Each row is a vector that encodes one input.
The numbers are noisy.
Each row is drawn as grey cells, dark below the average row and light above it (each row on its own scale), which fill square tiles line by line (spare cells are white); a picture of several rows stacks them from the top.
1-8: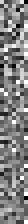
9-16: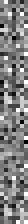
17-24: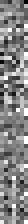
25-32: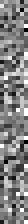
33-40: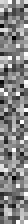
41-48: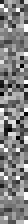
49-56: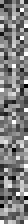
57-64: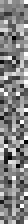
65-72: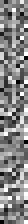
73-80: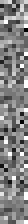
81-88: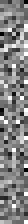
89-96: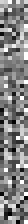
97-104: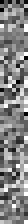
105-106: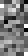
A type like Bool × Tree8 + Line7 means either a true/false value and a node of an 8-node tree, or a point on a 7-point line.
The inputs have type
Bool × Bool × Bool × Bool.
